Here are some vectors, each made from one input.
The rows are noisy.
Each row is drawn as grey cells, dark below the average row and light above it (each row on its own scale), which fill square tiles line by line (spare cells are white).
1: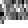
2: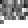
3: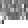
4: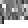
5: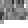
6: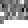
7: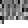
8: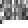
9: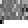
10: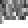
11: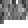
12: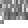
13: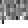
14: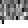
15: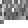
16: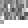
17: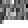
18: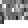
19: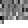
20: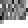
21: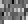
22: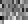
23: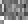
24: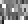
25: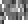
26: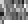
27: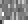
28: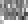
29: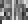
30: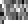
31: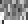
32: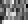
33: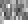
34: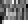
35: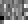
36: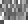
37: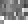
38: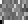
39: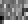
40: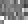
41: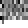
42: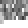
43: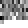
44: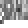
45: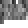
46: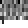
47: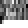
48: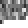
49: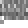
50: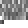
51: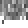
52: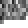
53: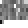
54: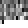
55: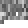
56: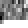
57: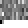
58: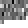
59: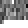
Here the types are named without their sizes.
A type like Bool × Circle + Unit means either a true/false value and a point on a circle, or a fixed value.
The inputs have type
List(Line).
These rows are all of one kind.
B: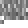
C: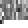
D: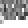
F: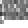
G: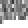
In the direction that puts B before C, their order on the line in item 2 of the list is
D, F, B, G, C.
